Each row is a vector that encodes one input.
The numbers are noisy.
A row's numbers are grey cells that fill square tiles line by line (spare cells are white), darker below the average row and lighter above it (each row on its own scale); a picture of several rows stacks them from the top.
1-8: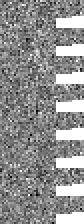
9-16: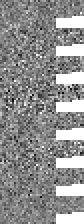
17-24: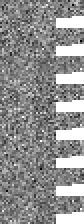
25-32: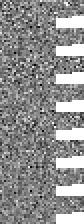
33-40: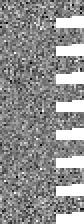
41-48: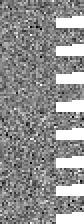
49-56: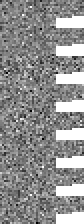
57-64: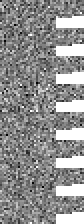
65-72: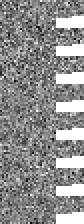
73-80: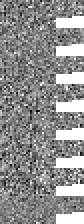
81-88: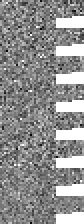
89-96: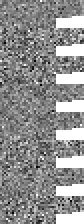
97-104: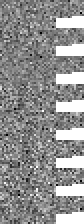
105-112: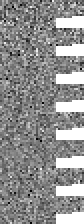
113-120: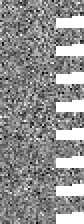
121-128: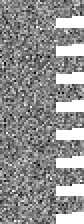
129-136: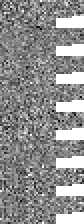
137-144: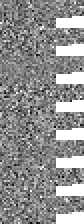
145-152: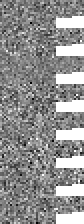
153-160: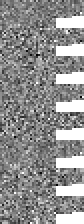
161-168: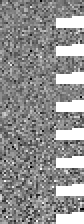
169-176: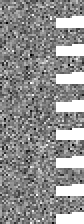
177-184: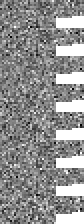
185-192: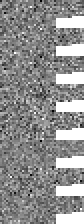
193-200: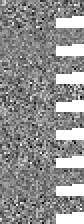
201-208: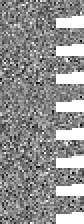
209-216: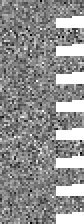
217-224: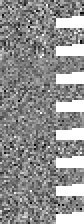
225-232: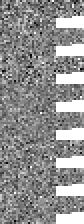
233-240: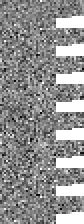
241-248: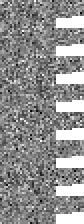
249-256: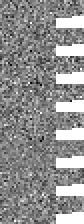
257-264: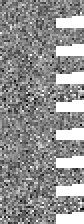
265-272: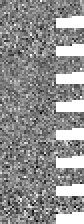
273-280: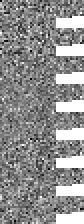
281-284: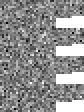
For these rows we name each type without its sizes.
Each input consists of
a point on a circle, together with either a label, or a point on a line.
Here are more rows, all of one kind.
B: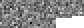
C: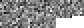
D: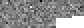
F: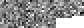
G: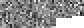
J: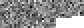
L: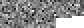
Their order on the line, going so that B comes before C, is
F, G, J, B, C, L, D.
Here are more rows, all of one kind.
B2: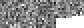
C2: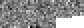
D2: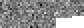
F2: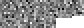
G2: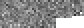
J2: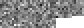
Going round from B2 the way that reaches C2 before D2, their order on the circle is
B2, C2, G2, D2, J2, F2.
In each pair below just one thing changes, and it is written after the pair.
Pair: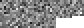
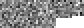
the place on the circle
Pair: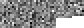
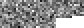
the place on the line
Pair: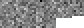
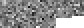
the place on the circle
